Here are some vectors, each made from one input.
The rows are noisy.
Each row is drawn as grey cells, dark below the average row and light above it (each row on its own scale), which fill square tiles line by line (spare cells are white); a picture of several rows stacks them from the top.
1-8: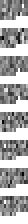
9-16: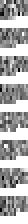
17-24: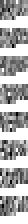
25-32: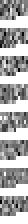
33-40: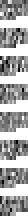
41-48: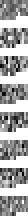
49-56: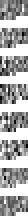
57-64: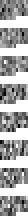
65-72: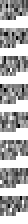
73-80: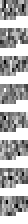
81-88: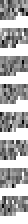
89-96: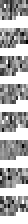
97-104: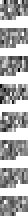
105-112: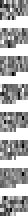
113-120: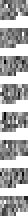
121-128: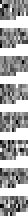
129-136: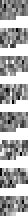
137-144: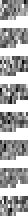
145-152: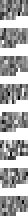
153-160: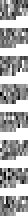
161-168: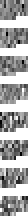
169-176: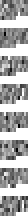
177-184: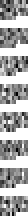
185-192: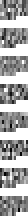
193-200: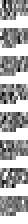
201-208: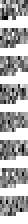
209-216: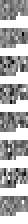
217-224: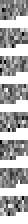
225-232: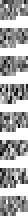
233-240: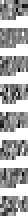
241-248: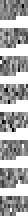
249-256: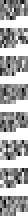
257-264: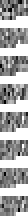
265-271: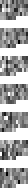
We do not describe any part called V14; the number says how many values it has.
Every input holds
a point on each of three 8-point lines and a value of V14.
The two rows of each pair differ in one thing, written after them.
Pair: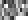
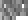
the value of V14
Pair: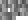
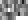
the place on one of the three 8-point lines
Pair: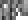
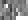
the place on one of the three 8-point lines
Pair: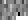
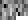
the place on one of the three 8-point lines
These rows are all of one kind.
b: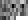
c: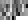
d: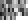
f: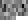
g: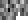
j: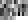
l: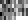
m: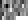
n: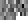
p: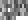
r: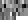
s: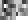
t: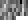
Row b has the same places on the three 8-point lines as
f and r.
